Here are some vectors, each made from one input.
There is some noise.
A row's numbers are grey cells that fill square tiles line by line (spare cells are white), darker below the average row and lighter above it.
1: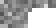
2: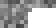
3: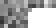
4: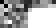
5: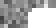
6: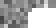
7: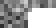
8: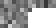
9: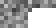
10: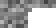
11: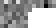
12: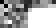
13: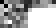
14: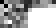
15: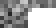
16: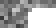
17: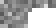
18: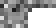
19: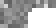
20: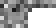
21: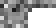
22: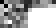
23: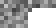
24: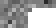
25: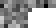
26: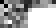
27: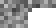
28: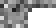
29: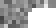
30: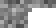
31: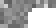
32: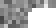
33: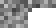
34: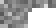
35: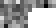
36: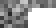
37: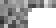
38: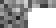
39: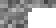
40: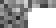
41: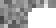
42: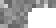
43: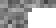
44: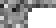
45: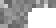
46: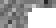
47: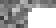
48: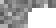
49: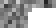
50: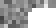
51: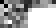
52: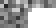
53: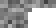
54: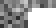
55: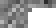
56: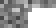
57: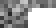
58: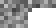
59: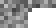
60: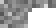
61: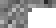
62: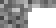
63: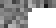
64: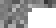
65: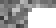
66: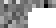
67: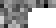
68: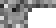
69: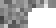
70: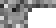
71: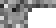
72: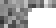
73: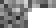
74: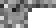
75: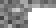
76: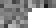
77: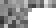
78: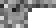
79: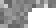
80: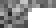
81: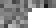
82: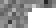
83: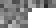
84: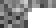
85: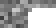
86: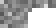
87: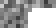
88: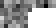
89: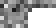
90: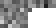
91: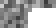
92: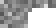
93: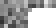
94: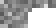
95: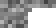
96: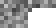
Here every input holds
a list of up to two points on a 6-point line.
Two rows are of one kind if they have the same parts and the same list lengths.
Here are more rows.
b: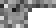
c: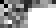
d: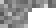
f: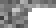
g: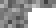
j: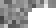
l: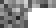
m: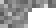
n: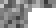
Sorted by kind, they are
b, d, j, m
c
f, g, l, n

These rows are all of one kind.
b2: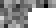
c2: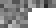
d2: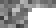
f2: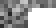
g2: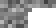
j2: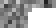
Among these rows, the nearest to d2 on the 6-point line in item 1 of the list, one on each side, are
f2 and g2.
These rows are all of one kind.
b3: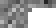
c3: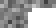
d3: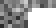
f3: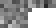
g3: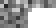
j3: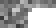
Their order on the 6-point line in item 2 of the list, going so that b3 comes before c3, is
j3, f3, b3, d3, c3, g3.
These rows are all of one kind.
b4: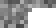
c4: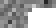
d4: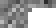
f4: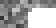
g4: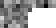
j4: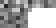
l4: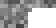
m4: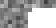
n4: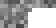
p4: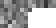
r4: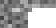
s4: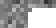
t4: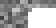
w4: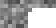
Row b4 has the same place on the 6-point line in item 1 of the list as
l4, m4, n4 and w4.
